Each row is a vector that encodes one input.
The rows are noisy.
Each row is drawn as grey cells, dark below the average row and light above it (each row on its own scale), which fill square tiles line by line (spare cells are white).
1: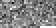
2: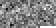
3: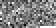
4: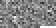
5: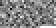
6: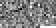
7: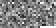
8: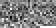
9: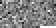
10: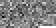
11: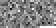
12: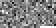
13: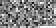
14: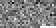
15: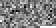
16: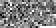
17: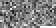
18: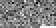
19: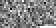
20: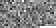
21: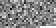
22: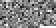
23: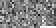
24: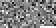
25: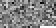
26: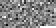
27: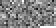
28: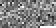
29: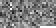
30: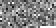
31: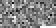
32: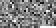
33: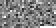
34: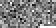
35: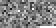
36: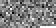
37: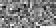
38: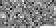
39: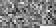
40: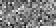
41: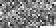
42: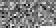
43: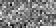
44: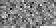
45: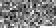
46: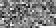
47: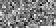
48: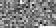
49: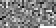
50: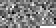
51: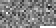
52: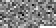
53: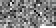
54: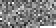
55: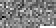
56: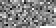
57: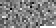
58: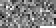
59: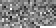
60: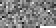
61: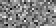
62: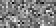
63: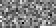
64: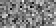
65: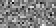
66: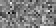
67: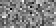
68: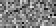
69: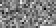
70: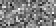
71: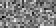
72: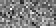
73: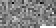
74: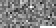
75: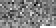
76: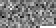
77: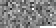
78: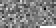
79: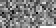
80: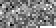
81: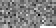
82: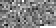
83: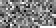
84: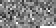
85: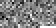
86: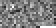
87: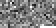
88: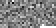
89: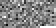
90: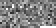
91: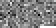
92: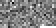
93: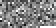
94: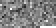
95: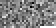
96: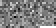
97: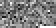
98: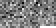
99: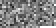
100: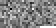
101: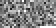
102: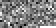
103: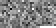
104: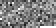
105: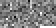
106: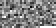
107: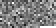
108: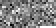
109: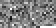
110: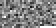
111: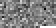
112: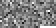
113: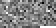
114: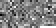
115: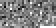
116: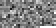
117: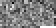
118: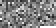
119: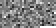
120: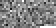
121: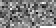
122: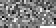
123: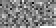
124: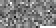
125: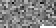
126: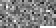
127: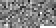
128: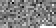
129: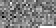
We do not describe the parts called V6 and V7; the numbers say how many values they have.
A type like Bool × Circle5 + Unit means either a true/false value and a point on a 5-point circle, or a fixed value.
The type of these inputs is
Bool × Bool × Bool × V7 + Line4 + V6.
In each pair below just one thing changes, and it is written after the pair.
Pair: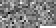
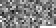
the value of V7
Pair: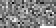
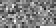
the value of V7
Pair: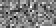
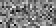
one of the three true/false values
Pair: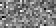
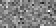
the value of V7
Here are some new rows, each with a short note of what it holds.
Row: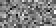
a value of V6
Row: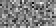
a value of V6
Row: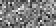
a point on a 4-point line
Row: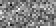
a point on a 4-point line
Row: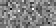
a value of V6
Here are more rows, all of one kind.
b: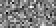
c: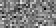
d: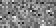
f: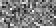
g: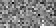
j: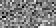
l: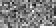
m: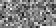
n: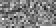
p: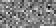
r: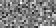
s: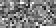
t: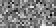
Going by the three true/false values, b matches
f, l and t.
